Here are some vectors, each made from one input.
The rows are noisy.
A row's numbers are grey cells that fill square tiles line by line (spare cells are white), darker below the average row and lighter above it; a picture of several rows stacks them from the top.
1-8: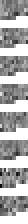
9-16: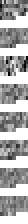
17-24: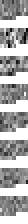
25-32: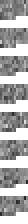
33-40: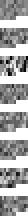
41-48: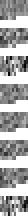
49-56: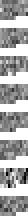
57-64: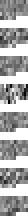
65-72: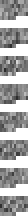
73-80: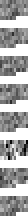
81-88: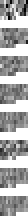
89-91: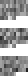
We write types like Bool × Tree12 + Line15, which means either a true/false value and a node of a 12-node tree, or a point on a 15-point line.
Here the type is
List3(Line5).
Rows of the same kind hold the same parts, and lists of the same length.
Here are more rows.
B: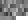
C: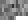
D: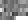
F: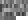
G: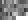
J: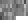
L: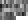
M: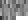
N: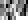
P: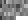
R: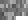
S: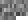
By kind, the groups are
B, F, G, L, S
C, D, J, P, R
M
N

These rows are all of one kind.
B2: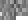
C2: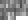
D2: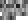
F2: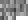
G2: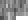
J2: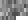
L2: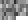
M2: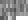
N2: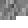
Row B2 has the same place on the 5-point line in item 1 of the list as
D2, L2 and N2.
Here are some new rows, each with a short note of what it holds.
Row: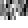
the empty list
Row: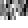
the empty list
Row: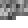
a list of three items
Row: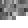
a list of one item
